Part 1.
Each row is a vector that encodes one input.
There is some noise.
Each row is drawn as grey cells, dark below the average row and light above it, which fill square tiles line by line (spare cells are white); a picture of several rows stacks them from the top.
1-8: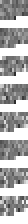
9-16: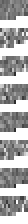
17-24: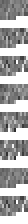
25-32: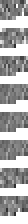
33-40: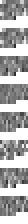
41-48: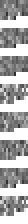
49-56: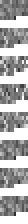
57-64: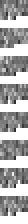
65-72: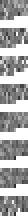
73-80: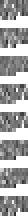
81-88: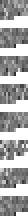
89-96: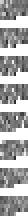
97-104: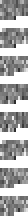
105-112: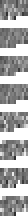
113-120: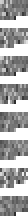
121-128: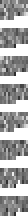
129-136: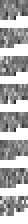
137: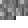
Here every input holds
a node of a 14-node tree.
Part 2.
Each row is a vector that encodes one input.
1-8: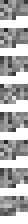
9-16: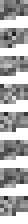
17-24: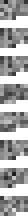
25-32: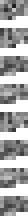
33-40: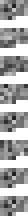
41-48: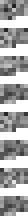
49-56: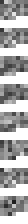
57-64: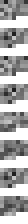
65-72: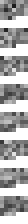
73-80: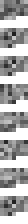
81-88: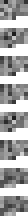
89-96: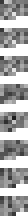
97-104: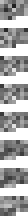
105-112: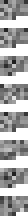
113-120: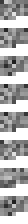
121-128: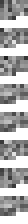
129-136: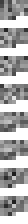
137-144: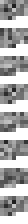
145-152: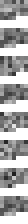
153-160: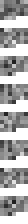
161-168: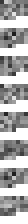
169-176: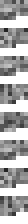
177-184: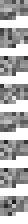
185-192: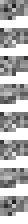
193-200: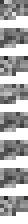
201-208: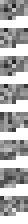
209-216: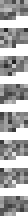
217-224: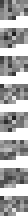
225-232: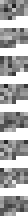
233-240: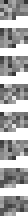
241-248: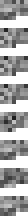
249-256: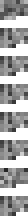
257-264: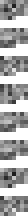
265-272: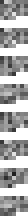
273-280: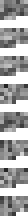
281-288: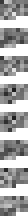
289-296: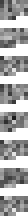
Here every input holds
one of 6 labels.
